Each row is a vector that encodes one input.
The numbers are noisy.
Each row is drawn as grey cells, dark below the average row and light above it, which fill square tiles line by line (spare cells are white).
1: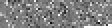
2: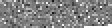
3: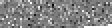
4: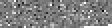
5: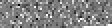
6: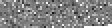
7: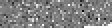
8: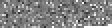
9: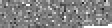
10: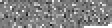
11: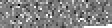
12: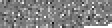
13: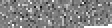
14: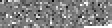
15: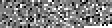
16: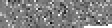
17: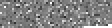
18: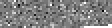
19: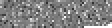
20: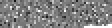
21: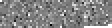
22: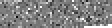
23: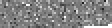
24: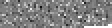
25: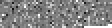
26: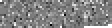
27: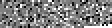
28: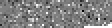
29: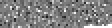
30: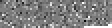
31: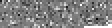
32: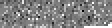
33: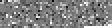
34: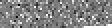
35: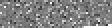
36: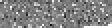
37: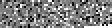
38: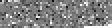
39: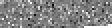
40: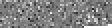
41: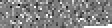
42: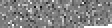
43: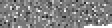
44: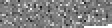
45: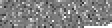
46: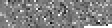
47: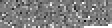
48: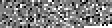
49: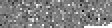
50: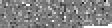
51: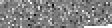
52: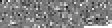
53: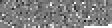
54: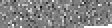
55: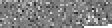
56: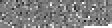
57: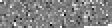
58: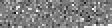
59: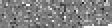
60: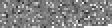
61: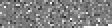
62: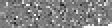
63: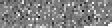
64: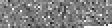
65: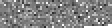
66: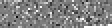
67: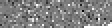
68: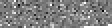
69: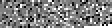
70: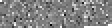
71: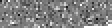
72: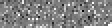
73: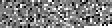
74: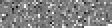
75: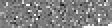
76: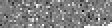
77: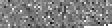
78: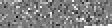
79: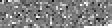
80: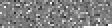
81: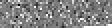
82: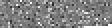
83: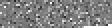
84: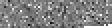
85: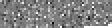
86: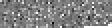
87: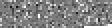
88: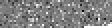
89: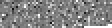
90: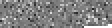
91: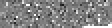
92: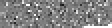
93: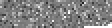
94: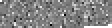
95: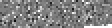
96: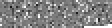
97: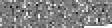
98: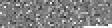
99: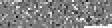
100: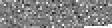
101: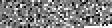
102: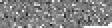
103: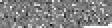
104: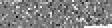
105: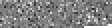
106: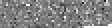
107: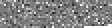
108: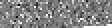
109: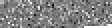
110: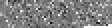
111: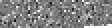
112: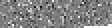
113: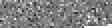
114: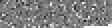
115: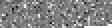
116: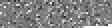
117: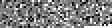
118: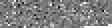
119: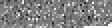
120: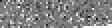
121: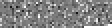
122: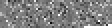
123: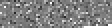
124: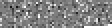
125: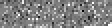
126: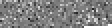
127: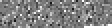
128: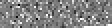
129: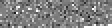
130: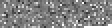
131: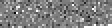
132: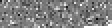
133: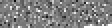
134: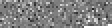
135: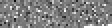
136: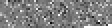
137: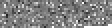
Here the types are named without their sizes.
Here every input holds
either a point on a circle and a true/false value, or a fixed value.
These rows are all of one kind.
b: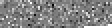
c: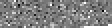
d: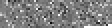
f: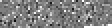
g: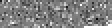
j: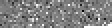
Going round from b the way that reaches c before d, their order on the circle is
b, c, g, f, j, d.
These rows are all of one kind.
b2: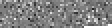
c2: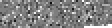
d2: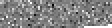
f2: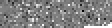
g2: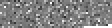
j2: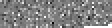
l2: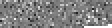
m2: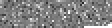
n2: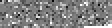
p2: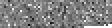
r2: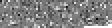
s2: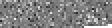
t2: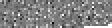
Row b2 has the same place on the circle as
l2 and s2.
